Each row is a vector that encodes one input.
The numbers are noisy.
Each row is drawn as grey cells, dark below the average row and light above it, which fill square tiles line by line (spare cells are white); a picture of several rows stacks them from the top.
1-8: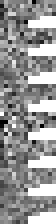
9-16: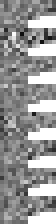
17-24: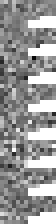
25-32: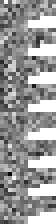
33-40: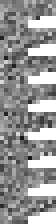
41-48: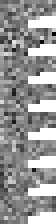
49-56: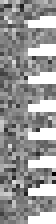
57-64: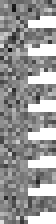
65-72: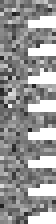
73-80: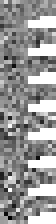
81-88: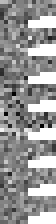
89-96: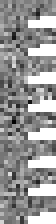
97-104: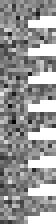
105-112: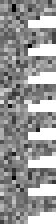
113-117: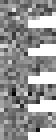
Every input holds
a point on a 10-point line.
